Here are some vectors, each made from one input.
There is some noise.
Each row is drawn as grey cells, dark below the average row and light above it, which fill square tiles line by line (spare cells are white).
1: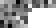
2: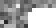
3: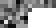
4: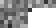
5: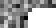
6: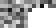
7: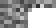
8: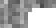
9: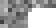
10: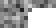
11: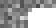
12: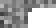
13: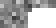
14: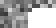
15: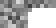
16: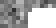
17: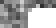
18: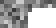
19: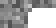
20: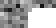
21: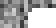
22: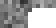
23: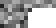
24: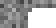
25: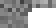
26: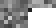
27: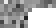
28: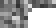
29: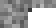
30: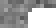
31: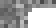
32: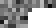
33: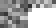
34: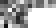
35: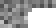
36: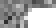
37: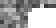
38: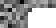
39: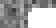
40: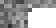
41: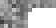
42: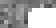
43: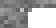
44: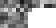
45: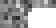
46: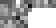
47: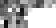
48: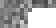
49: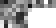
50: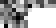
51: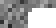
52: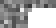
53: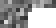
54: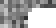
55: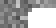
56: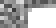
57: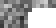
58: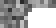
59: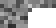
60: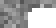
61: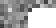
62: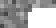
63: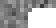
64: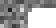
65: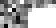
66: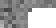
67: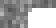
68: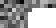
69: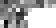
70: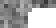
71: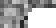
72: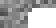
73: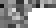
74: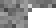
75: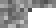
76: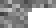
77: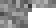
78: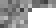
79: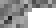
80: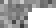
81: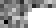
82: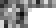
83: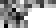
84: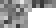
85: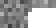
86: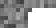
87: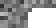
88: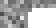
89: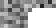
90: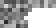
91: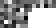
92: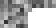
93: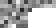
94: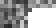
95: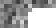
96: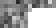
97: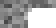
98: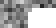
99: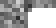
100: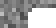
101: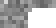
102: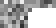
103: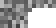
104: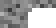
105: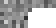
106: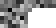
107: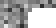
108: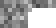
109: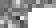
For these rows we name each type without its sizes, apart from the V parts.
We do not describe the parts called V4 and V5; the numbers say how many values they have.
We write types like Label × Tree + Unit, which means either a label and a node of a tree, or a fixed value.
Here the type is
(Bool × V4 + V5) × Line × Line + Unit.
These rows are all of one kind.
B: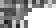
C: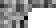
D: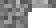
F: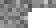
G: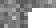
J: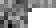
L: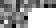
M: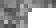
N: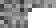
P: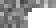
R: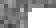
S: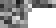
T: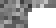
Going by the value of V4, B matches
G, R and S.
